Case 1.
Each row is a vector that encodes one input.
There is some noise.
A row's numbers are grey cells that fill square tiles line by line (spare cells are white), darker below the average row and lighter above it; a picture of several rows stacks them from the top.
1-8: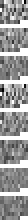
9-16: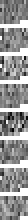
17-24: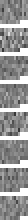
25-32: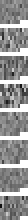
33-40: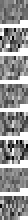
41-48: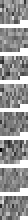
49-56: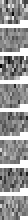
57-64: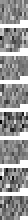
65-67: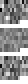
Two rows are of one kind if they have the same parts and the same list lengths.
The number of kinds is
3.
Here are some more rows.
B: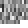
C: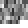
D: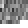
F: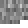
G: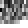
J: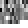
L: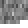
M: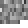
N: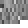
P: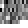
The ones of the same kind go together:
B, G
C, L
D, F, J, M, N, P

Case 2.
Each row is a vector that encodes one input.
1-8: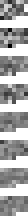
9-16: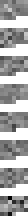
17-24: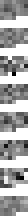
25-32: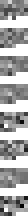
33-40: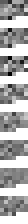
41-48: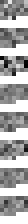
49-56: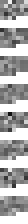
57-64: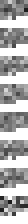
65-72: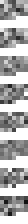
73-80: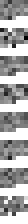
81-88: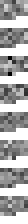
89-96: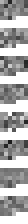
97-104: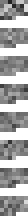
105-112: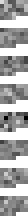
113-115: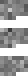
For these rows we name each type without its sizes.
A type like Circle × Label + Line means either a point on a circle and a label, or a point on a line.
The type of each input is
List(Line).
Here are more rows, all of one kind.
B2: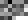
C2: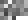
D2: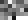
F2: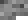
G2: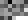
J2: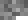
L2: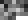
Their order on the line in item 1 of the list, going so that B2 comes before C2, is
G2, J2, B2, C2, D2, F2, L2.
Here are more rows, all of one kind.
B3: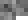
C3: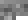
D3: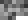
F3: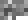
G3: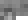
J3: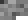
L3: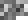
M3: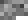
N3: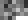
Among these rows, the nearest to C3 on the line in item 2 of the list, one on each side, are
G3 and N3.
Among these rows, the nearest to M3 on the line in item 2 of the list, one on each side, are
B3 and J3.
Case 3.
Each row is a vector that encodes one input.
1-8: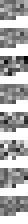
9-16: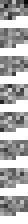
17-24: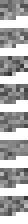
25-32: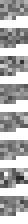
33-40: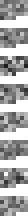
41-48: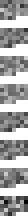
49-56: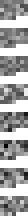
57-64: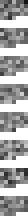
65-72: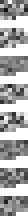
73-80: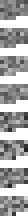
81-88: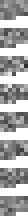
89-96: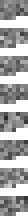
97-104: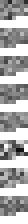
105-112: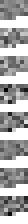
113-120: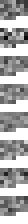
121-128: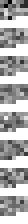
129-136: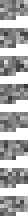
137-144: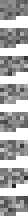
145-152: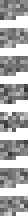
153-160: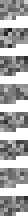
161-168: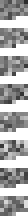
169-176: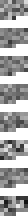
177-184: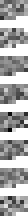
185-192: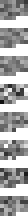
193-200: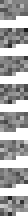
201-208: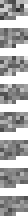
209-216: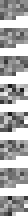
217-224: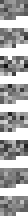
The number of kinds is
2.
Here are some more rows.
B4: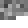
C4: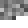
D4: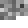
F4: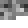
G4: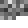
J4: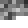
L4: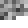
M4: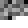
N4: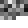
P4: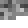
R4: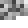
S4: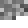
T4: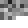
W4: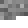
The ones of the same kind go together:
B4, C4, D4, F4, L4, P4, R4, S4, T4
G4, J4, M4, N4, W4

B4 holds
a point on a 7-point line.
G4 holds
a point on a 10-point circle.
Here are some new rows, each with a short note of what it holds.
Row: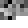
a point on a 7-point line
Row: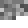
a point on a 7-point line
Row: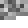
a point on a 7-point line
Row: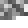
a point on a 10-point circle
